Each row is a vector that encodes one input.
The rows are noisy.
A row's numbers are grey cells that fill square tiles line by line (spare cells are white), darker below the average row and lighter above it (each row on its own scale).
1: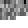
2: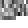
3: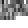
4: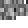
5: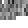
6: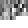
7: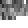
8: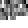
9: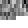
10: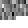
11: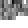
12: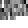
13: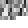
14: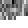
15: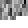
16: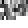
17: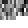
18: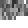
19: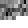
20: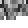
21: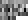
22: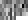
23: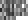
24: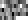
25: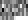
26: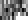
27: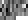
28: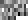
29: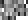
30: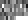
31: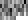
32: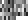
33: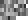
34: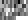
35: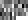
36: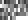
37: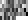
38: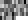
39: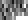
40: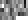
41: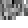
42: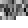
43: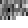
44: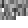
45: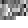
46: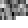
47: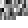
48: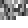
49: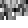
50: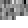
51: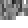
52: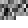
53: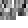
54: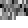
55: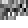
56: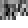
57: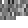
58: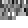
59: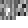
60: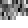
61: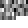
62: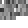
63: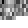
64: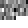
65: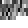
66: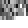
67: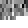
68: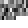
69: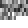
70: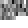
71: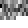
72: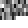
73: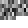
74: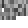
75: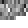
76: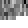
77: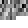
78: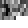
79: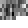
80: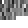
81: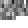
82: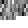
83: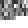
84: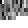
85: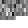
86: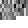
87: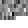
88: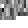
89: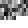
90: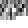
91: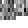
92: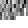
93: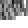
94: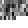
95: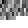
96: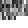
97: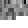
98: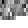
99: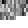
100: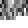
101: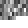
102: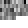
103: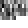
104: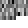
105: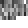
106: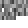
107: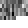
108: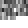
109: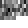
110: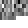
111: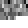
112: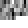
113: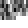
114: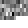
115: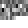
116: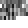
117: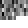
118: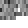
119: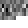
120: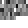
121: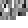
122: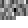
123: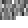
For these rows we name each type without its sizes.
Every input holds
a point on a line, together with either a point on a line, or three true/false values.
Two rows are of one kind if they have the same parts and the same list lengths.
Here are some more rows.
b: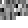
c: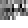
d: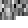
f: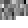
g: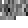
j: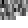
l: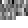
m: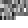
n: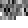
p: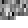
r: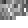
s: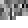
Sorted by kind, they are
b, d, f, m, p, r, s
c, g, j, l, n

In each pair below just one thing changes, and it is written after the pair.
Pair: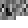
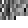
one of the three true/false values
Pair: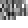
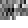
one of the three true/false values
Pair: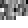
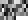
one of the three true/false values
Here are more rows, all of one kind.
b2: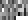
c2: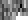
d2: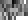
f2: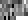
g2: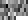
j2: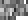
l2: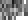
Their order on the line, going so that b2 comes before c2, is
j2, f2, b2, c2, g2, l2, d2.
